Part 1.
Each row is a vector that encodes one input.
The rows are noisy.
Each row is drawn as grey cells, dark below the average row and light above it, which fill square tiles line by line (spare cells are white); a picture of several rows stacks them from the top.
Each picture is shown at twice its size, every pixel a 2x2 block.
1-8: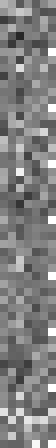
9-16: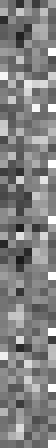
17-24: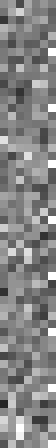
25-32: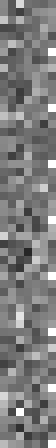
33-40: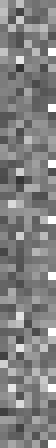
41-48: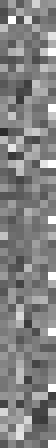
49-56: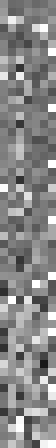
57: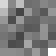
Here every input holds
either a point on an 11-point circle, or a fixed value.
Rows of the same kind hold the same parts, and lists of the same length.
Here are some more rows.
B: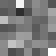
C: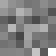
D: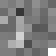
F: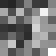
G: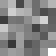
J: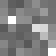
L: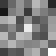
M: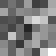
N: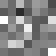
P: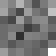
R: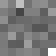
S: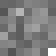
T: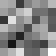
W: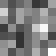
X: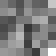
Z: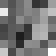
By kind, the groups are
B, C, D, F, G, L, M, N, P, R, S, W, X, Z
J, T

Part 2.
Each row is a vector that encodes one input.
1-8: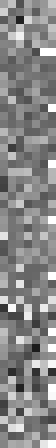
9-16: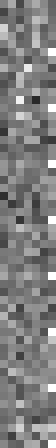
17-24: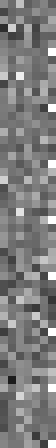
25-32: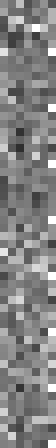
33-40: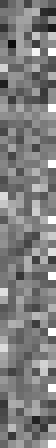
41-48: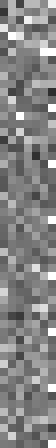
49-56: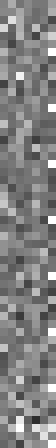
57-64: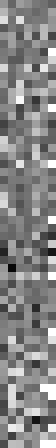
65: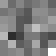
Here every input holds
a node of an 11-node tree.
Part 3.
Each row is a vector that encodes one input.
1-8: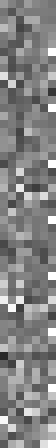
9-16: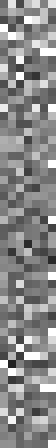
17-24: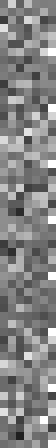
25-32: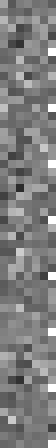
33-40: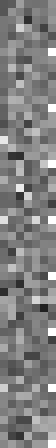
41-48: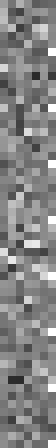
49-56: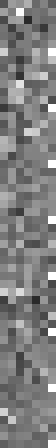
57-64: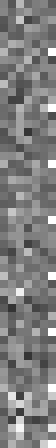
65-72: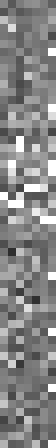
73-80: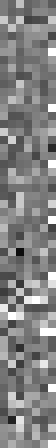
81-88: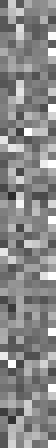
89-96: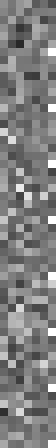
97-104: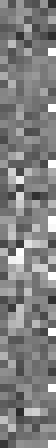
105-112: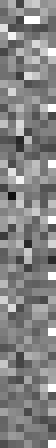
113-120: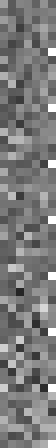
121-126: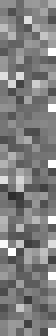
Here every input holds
a point on an 11-point line.
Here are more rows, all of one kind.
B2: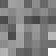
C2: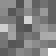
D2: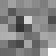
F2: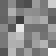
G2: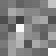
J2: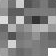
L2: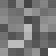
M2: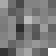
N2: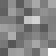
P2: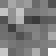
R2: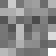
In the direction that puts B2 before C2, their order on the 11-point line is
P2, R2, B2, L2, G2, F2, J2, N2, M2, C2, D2.
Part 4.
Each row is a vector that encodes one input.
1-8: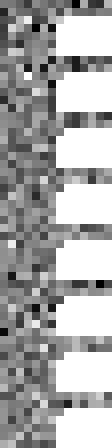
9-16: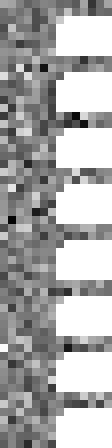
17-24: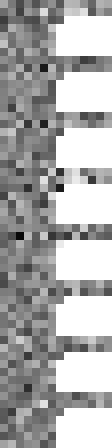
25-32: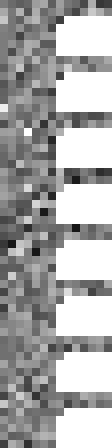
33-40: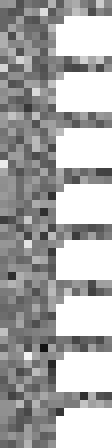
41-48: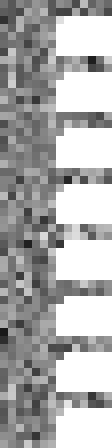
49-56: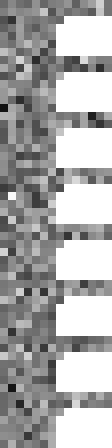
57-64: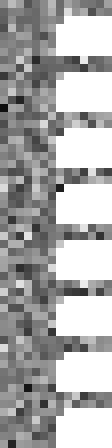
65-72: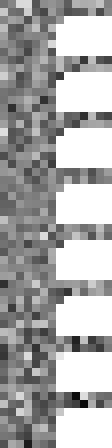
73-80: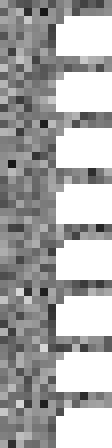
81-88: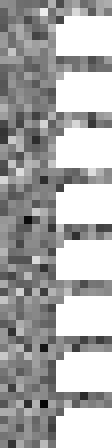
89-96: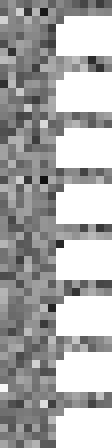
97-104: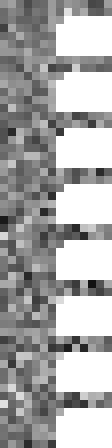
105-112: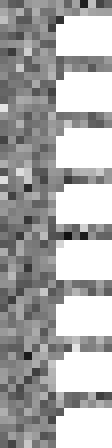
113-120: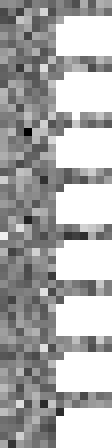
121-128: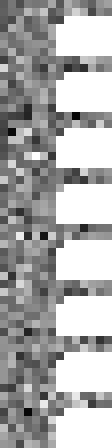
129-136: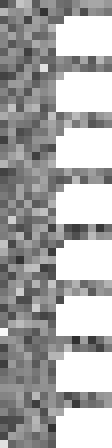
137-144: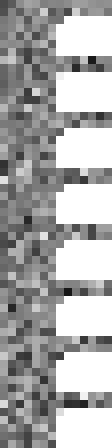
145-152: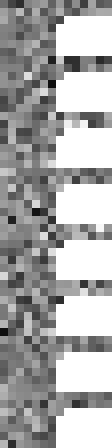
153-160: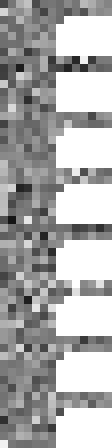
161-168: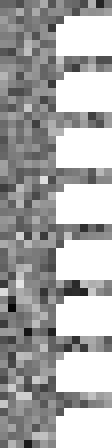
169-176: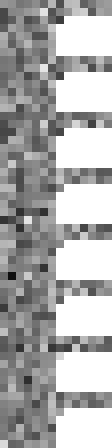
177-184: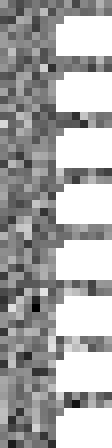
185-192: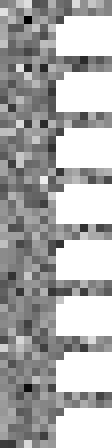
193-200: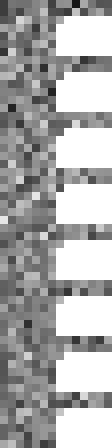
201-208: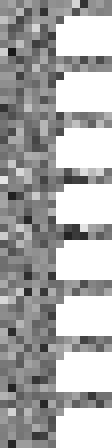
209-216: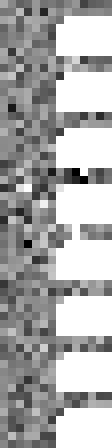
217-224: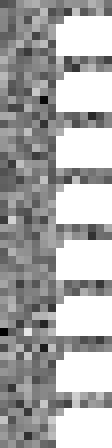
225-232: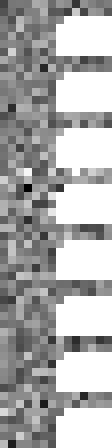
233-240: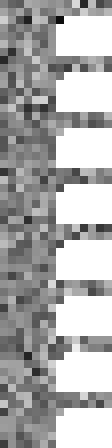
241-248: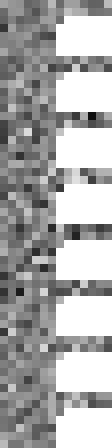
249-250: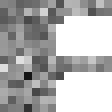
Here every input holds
a point on a 6-point line.
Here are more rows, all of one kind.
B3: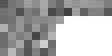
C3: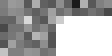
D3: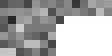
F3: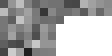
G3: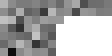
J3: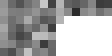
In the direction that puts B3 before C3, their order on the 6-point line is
F3, B3, D3, C3, G3, J3.
